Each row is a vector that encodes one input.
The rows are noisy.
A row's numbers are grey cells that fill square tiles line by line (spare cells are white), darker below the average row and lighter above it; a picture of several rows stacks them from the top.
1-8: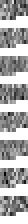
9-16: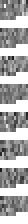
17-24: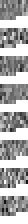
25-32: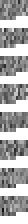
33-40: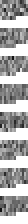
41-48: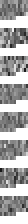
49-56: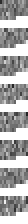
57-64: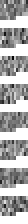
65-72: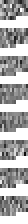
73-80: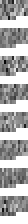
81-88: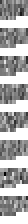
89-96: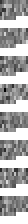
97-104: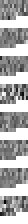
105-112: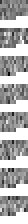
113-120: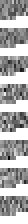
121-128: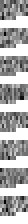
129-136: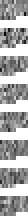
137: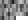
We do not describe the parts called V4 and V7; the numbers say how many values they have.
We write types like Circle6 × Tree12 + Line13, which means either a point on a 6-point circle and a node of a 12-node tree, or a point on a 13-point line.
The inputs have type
List2(Circle6) + V4 × V7.
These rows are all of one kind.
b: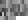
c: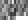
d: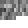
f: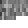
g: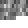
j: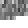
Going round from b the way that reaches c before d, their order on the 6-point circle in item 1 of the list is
b, g, c, j, d, f.
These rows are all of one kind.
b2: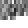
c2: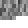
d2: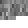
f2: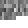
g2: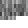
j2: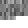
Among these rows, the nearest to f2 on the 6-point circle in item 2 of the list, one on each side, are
b2 and g2.
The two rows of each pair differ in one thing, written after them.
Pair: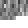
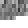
the place on the 6-point circle in item 1 of the list
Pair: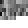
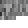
the place on the 6-point circle in item 2 of the list
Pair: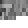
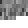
the place on the 6-point circle in item 2 of the list
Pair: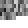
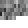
the place on the 6-point circle in item 2 of the list
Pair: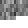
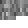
the place on the 6-point circle in item 1 of the list
